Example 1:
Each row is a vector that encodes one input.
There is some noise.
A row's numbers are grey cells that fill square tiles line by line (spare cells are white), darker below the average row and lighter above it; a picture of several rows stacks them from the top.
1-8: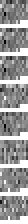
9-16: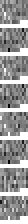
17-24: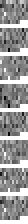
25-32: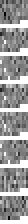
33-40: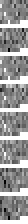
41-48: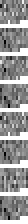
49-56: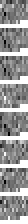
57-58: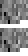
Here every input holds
either a fixed value, or three true/false values.
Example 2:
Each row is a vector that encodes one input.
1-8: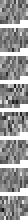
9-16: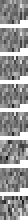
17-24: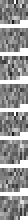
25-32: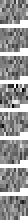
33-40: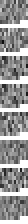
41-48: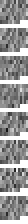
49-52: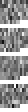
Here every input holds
one of 6 labels.
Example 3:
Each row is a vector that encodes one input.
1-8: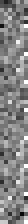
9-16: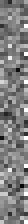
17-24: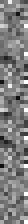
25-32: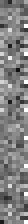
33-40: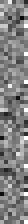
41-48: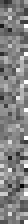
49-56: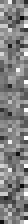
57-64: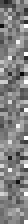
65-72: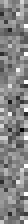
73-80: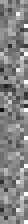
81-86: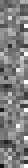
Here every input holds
a node of a 13-node tree.
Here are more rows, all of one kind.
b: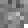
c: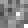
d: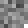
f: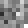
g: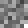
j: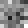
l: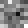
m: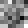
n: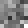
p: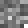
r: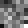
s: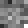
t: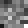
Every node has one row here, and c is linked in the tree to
b and f.
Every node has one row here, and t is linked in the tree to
r and s.
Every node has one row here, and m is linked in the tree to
j.
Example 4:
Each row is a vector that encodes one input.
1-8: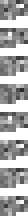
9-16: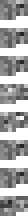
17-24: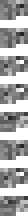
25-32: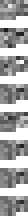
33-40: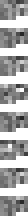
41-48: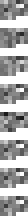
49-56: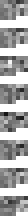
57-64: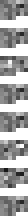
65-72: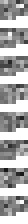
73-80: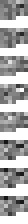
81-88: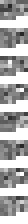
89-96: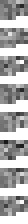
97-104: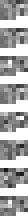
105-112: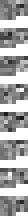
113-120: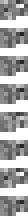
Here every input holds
three true/false values.
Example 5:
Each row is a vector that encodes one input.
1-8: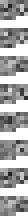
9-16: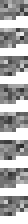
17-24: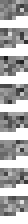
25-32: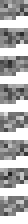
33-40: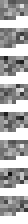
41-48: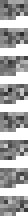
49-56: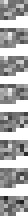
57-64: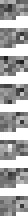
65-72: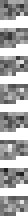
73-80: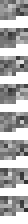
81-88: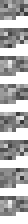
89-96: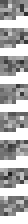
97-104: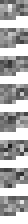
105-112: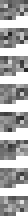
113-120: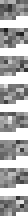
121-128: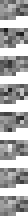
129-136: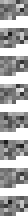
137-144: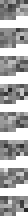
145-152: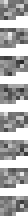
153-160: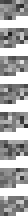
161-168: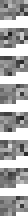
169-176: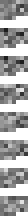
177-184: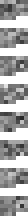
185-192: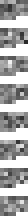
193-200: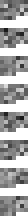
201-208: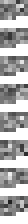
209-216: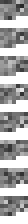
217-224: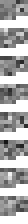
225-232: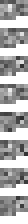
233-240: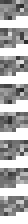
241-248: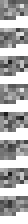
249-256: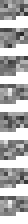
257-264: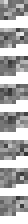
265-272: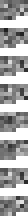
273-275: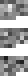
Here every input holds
four true/false values.
